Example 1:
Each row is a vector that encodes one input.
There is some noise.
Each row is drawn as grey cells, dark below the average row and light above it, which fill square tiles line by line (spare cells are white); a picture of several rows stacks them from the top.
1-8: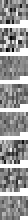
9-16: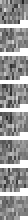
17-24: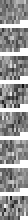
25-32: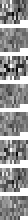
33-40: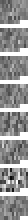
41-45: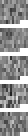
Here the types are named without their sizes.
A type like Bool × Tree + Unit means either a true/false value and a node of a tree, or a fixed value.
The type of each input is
Line + Tree.
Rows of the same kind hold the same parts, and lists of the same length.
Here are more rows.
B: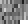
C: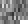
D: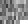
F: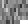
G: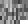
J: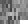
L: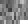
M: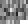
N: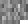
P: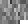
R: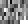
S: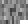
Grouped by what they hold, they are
B, C, F, G, N, P, R, S
D, J, L, M

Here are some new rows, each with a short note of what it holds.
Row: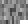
a point on a line
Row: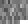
a node of a tree
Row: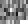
a node of a tree
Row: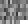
a node of a tree
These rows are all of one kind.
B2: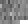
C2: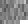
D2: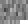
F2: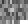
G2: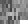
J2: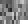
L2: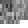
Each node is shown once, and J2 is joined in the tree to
L2.
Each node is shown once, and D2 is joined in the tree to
B2 and C2.
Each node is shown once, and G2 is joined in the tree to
B2 and F2.
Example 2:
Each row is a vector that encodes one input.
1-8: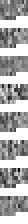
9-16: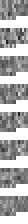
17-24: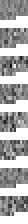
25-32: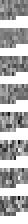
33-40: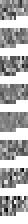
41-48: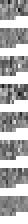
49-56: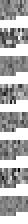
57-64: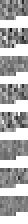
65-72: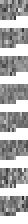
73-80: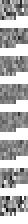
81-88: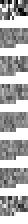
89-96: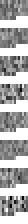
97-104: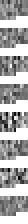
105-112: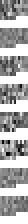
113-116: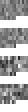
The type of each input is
List2(Line10).
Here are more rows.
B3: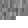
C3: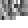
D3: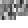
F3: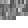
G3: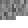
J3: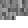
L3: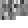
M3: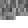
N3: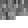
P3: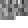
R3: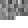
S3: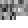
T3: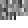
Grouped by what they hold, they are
B3, C3, G3, J3, L3, P3, R3, S3
D3, F3, T3
M3, N3

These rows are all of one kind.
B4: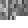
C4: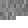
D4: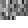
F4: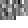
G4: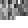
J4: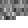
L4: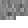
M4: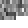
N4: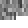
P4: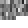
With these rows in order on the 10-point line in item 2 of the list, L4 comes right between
B4 and M4.
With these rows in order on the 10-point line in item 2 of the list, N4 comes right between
C4 and G4.
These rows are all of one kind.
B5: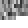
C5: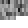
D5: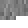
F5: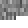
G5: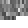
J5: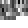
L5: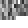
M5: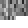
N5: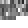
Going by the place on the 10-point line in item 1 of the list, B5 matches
C5, J5 and M5.
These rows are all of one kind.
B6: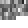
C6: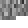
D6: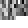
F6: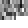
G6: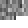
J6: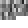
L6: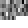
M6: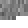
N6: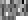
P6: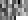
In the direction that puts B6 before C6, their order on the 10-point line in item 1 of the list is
P6, M6, L6, J6, G6, F6, B6, N6, D6, C6.
